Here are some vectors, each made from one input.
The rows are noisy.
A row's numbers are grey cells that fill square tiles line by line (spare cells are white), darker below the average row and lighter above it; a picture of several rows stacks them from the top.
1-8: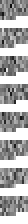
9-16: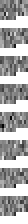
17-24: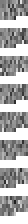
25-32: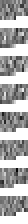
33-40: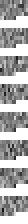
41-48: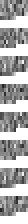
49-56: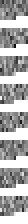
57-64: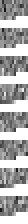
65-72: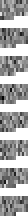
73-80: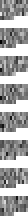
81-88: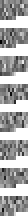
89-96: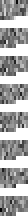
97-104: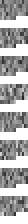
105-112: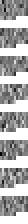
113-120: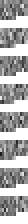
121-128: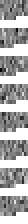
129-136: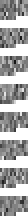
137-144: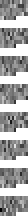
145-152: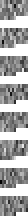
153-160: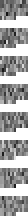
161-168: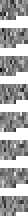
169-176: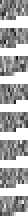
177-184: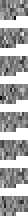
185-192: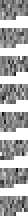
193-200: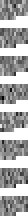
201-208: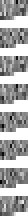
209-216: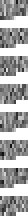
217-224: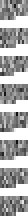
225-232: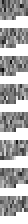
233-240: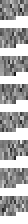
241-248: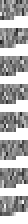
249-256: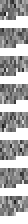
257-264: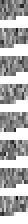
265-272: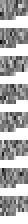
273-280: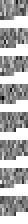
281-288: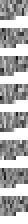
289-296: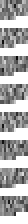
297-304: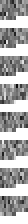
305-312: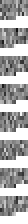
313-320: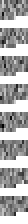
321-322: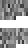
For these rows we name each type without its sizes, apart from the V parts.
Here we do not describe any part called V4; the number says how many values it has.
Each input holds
either a node of a tree and a value of V4, or four true/false values.
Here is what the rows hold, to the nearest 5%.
About 45% of them hold a node of a tree and a value of V4. The rest hold four true/false values.
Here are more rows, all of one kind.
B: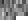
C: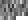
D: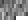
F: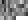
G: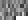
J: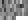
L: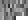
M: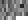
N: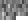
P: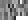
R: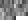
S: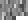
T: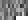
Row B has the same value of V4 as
D, N and R.
